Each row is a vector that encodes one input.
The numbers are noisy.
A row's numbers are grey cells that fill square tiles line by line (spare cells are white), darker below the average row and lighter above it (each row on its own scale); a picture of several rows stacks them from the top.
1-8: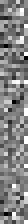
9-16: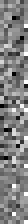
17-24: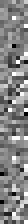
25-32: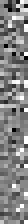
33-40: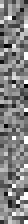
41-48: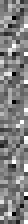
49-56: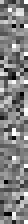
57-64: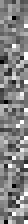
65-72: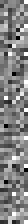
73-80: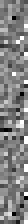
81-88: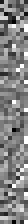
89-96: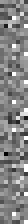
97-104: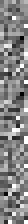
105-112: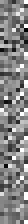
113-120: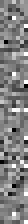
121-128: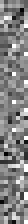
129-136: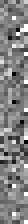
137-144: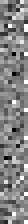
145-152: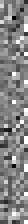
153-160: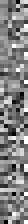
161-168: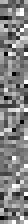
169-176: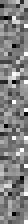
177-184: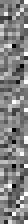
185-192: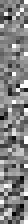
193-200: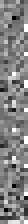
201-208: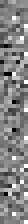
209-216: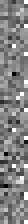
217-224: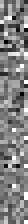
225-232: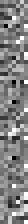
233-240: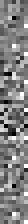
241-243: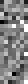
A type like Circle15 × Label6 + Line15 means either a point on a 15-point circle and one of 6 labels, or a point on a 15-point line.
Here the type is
Bool × Bool × Bool × Bool × Bool + Label7.
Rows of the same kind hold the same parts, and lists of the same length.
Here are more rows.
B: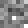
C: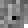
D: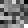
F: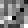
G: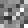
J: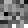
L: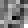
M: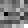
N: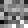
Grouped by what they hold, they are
B, C, F, G, L
D, J, M, N

